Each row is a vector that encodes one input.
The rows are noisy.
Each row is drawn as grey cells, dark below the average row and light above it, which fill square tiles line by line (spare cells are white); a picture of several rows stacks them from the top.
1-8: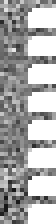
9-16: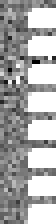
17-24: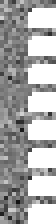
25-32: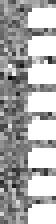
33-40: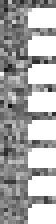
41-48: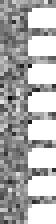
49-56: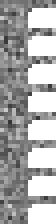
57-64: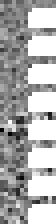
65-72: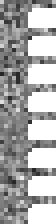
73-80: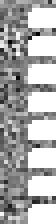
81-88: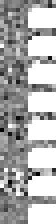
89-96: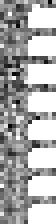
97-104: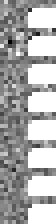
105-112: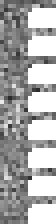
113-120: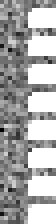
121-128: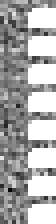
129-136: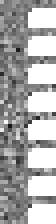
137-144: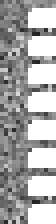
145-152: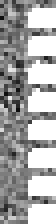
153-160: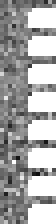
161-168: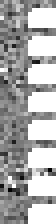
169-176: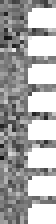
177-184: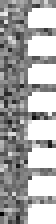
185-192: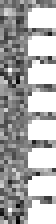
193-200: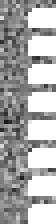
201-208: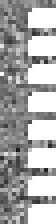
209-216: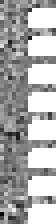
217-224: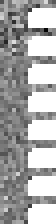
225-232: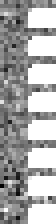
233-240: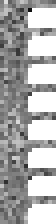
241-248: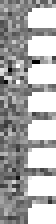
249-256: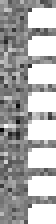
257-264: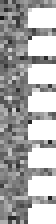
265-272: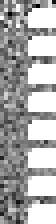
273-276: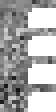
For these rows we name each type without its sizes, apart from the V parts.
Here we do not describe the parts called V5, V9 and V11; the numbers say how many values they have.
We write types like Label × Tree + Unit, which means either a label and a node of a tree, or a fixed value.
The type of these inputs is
Bool × Bool × Bool × (Circle + (Line + V9) × V5) × V11.
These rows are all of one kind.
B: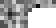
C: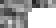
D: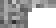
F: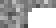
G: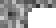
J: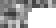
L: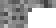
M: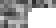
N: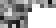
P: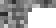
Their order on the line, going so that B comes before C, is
B, L, N, P, G, J, F, M, D, C.
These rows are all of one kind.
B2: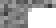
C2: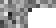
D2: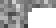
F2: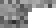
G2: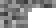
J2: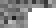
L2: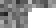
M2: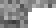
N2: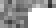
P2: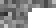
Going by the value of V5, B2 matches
D2, G2 and N2.
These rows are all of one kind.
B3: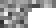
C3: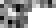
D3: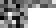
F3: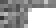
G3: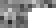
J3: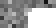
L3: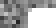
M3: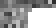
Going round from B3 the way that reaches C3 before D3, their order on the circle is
B3, G3, J3, M3, C3, F3, D3, L3.
